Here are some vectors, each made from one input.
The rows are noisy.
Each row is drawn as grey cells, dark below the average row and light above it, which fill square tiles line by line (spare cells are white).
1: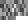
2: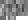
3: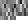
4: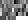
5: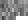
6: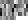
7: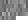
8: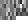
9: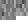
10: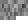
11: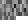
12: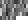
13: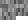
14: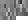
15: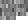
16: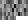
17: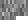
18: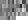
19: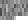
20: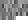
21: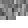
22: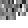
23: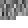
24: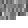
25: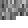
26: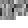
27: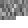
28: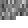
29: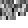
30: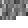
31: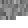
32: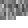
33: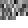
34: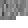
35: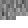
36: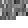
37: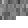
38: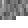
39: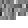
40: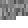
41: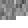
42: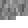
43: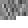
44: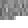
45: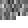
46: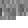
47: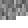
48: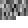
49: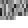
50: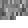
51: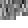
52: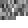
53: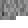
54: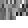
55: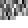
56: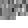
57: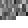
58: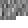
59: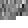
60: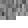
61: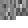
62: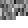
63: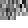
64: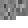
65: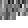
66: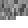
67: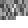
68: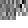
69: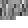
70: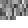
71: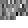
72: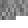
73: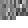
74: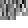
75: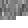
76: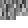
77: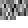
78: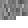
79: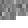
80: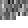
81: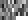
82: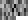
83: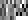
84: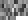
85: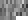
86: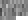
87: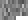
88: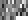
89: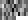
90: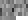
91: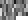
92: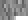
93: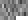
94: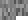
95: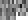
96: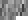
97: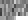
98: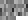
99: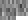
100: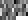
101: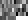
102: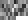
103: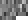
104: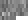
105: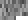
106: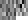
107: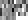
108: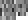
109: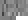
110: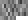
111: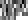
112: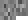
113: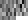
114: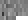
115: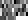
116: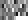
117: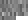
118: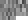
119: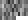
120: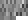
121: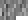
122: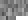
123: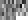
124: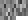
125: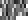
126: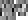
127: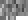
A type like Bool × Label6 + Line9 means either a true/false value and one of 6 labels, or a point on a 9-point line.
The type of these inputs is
(Bool × Circle5 + Line5) × Line5 + List2(Line4).
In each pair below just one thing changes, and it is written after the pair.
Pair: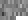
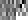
the true/false value
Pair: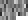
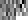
the place on the 5-point line
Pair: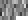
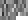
the true/false value
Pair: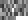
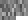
the place on the 5-point circle
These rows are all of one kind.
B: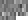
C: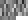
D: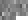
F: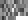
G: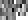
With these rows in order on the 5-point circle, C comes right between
B and G.
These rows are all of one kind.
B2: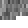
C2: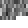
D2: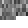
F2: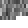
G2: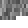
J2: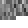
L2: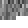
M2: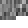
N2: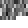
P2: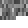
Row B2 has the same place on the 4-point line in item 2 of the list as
C2, F2, N2 and P2.
